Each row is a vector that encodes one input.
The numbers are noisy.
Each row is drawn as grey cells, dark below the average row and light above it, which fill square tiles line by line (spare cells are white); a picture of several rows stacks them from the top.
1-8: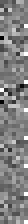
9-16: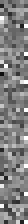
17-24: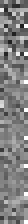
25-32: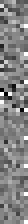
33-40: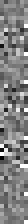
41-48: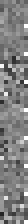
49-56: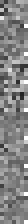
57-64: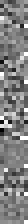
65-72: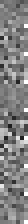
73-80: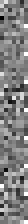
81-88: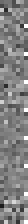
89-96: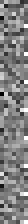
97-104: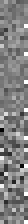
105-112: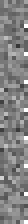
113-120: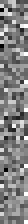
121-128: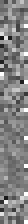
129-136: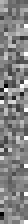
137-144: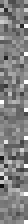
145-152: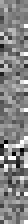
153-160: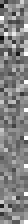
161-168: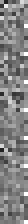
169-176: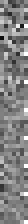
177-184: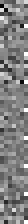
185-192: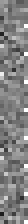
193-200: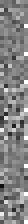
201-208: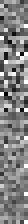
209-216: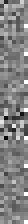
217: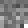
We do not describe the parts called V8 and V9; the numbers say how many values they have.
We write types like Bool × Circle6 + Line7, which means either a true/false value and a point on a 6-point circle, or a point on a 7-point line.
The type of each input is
(Bool × V8 + V9) × (Circle6 + Unit).
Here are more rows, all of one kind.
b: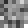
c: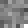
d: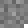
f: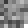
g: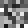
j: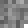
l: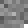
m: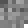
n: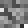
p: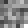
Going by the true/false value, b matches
f and g.
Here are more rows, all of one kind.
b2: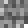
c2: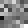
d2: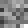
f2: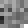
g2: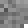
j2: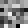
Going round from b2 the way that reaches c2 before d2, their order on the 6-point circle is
b2, c2, d2, f2, j2, g2.
